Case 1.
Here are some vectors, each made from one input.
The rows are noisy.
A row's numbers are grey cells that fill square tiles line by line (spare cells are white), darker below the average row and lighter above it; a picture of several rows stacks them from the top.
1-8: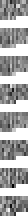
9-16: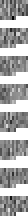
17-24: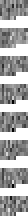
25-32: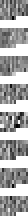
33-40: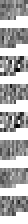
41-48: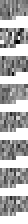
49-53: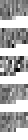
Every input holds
a list of up to two points on a 5-point line.
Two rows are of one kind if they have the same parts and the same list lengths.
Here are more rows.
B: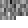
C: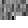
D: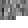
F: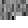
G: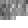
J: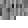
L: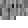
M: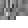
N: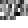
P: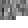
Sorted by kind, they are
B
C, D, F, G, J, L, M, P
N

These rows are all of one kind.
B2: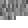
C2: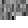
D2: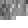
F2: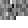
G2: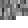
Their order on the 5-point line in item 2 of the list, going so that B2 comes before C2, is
G2, D2, B2, C2, F2.
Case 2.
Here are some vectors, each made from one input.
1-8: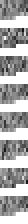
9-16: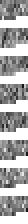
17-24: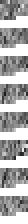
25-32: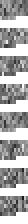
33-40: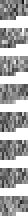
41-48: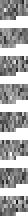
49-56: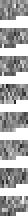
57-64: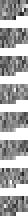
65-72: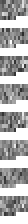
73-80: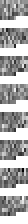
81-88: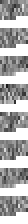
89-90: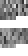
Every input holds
either a point on an 8-point circle, or a point on a 4-point line and a point on a 6-point line.
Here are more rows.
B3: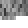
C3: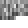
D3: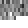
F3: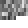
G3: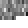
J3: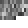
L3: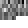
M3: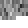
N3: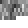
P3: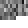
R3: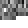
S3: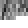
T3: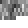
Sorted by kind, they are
B3, D3, M3, S3
C3, F3, G3, J3, L3, N3, P3, R3, T3

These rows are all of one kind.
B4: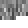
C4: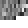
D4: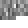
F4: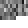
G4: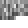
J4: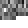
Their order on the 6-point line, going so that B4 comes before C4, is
G4, D4, F4, B4, J4, C4.
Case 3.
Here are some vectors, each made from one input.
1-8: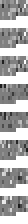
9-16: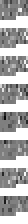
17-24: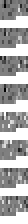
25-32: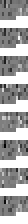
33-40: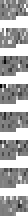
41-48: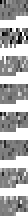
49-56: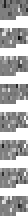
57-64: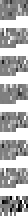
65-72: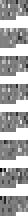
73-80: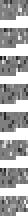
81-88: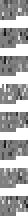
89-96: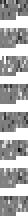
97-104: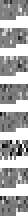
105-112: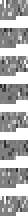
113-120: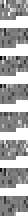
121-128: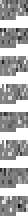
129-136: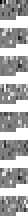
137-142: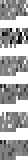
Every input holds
a list of up to two points on a 6-point line.
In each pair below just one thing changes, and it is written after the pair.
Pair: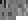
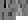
the place on the 6-point line in item 2 of the list
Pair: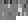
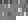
the place on the 6-point line in item 2 of the list
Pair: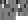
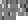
the place on the 6-point line in item 1 of the list
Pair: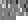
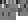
the place on the 6-point line in item 1 of the list
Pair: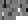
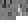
the place on the 6-point line in item 2 of the list
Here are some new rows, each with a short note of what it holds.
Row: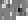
a list of one item
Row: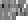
a list of one item
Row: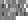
a list of one item
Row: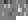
a list of two items
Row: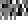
the empty list
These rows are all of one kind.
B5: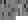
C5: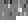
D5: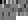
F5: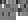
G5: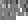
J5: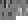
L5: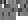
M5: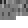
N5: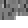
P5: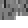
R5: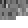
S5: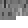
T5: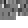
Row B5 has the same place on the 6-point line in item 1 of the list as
M5, N5 and P5.
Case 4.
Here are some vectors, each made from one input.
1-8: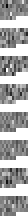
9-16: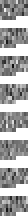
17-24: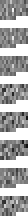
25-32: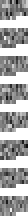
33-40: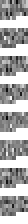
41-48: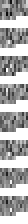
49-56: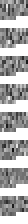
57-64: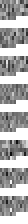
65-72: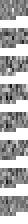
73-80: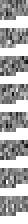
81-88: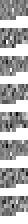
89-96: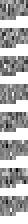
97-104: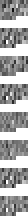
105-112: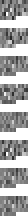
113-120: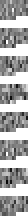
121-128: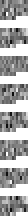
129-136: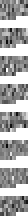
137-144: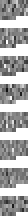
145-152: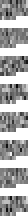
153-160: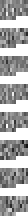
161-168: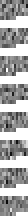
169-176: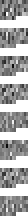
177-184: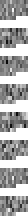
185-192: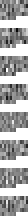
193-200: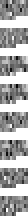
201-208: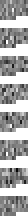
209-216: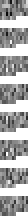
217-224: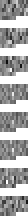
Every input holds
either a point on a 10-point line, or a node of a 19-node tree.
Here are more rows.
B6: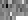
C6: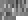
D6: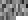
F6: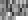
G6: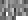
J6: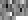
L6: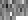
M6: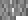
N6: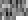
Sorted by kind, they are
B6, C6, F6, G6, J6, L6, M6, N6
D6

